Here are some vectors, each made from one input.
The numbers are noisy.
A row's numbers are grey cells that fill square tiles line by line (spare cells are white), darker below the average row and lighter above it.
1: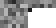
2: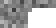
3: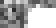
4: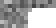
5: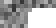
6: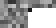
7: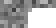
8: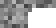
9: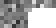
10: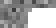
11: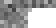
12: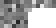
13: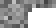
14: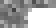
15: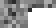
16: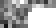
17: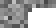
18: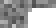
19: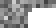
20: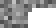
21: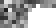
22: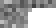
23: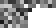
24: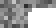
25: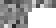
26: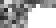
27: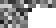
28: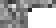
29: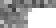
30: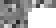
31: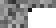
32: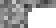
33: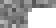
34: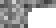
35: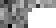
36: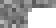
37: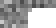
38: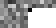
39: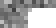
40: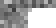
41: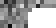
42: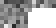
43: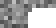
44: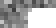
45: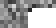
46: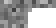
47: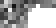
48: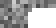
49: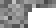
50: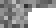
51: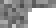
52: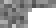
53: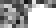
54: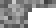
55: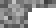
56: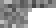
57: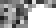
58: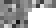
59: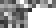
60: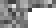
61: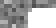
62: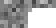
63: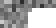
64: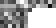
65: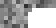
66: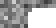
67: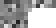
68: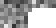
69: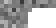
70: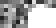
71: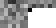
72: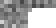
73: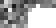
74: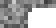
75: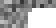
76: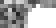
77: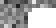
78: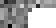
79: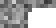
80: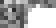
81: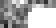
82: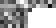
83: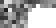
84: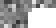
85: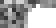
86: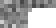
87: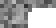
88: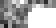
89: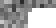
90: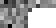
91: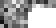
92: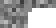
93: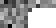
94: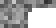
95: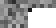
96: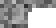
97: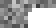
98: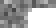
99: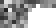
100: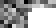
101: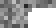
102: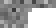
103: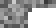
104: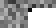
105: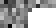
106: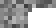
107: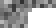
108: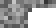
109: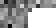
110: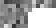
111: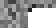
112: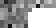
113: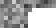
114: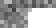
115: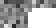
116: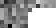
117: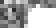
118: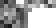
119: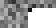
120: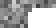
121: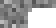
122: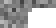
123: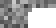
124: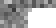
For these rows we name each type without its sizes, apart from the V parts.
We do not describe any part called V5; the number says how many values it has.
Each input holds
a value of V5, together with either a point on a line, or four true/false values.
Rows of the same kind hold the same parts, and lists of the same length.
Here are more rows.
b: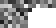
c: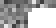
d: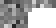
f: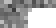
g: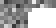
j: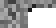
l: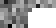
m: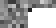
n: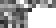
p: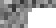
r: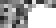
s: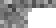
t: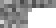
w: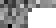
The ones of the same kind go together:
b, n, r
c, d, f, g, j, l, m, p, s, t, w

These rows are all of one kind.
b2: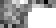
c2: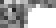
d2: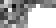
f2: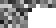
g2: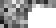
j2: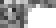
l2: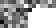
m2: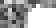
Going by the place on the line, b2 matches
c2 and j2.
